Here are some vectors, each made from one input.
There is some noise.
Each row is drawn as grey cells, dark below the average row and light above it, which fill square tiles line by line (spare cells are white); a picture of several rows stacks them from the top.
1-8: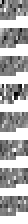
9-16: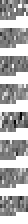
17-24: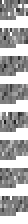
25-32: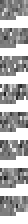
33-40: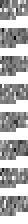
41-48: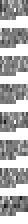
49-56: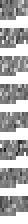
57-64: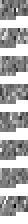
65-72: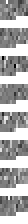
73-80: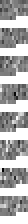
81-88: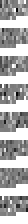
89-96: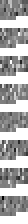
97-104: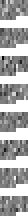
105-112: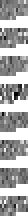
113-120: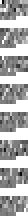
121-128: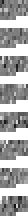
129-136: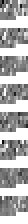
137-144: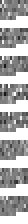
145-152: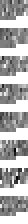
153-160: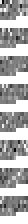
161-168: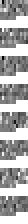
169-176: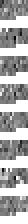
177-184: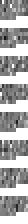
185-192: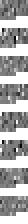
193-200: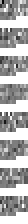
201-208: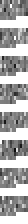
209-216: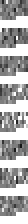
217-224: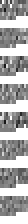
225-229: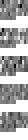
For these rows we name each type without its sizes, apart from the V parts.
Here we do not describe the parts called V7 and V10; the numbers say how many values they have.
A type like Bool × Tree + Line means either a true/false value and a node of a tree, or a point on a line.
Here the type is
(Bool × V7 + Circle) × V10 + Unit.
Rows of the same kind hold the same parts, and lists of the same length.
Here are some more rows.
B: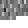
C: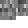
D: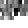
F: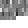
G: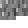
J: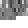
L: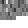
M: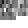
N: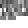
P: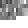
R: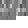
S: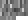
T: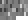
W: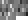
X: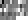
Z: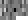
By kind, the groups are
B, G, L, P, R, X
C, F, J, M, N, S, T, W, Z
D

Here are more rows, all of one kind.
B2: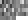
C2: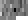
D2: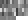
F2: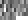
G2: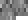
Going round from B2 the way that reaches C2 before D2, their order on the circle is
B2, G2, C2, D2, F2.
